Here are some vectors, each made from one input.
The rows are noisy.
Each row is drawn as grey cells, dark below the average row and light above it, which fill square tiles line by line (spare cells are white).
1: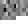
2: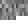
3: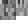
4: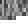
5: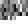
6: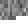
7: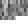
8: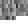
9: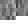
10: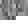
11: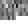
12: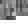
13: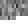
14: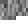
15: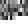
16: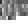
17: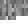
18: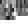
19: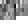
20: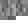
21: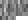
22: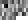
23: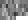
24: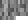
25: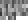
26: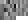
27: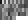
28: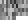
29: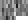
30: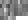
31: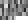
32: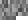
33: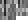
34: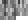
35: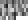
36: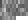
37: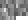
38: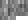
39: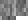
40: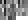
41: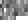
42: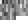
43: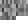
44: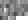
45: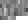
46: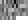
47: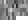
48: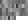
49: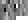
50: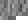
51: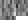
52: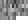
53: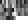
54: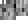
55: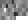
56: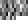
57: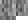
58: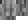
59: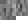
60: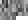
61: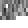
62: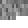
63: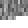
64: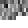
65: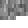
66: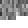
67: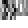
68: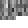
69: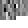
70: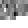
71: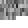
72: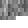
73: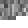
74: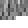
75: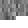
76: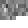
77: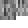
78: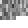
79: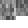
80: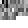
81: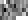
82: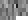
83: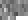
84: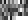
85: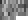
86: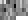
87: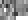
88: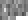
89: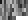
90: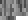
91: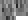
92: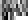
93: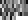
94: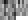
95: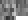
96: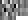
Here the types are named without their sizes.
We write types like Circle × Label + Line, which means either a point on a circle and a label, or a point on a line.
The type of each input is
Bool × Label.
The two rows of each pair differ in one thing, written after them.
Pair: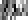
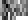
the label
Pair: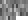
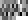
the true/false value
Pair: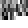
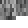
the true/false value
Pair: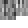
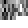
the true/false value
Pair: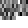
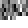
the label
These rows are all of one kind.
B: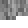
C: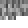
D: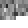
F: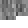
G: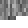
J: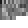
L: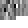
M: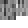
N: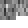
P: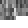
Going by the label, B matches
F, G and P.
